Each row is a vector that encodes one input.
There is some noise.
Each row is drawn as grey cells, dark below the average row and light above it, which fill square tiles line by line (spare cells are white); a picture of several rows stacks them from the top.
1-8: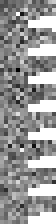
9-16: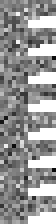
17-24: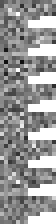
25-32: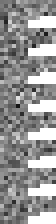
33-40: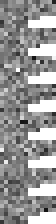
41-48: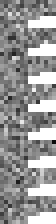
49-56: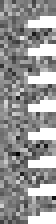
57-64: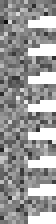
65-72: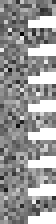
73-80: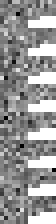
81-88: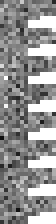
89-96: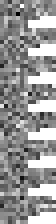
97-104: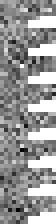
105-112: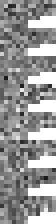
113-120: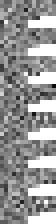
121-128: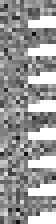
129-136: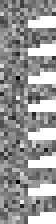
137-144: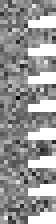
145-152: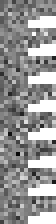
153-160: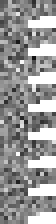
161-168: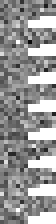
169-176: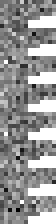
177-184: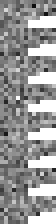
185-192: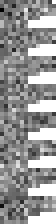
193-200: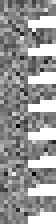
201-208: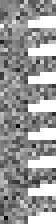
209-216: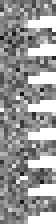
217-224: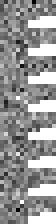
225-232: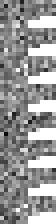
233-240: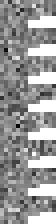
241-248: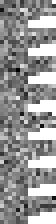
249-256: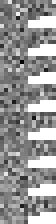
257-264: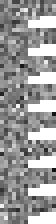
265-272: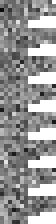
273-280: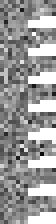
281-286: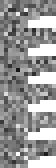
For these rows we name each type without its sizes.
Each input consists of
a point on each of four circles and five true/false values.
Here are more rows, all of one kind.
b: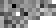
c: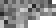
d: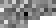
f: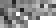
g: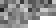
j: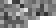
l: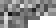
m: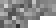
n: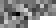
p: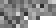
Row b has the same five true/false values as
c, f, g and p.
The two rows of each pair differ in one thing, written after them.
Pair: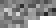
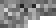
the place on one of the four circles
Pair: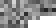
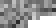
the place on one of the four circles
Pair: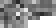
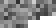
one of the five true/false values
